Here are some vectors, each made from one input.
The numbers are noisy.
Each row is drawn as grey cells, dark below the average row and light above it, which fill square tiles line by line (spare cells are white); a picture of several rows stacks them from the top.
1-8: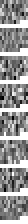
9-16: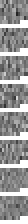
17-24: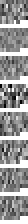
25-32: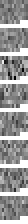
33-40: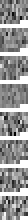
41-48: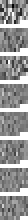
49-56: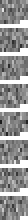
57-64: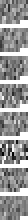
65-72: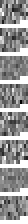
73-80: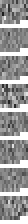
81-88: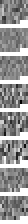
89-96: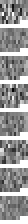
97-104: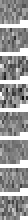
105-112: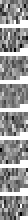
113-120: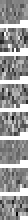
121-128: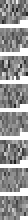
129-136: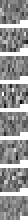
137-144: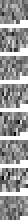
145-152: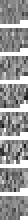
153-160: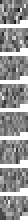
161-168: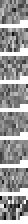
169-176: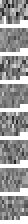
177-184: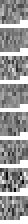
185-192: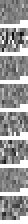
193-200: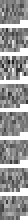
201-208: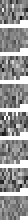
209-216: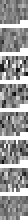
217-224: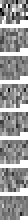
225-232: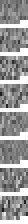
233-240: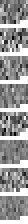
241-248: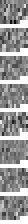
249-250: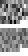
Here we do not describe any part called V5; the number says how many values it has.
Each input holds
either a node of a 10-node tree, or a list of up to three items, each a point on a 6-point line and a value of V5.
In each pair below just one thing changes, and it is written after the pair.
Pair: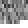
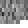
the place on the 6-point line in item 1 of the list
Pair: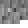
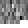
the place on the 6-point line in item 1 of the list
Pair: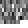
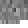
the value of V5 in item 1 of the list
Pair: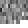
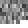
the value of V5 in item 1 of the list
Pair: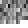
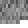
the place on the 6-point line in item 1 of the list
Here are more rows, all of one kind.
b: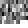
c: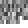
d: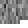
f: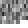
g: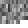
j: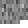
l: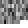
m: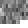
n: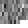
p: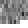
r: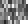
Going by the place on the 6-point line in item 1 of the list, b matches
d, g, j and m.
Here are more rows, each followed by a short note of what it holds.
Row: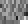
a node of a 10-node tree
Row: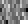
the empty list
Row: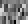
a list of three items
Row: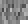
a list of one item
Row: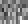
a list of two items
